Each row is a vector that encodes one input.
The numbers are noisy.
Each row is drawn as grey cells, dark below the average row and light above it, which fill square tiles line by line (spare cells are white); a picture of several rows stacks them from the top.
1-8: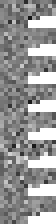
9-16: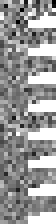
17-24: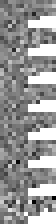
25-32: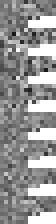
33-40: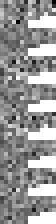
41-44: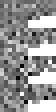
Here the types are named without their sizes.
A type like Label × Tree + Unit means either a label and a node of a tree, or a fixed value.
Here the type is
List(Line).
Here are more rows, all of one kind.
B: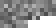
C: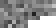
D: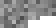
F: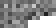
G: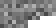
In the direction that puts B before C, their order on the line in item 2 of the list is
B, D, C, G, F.
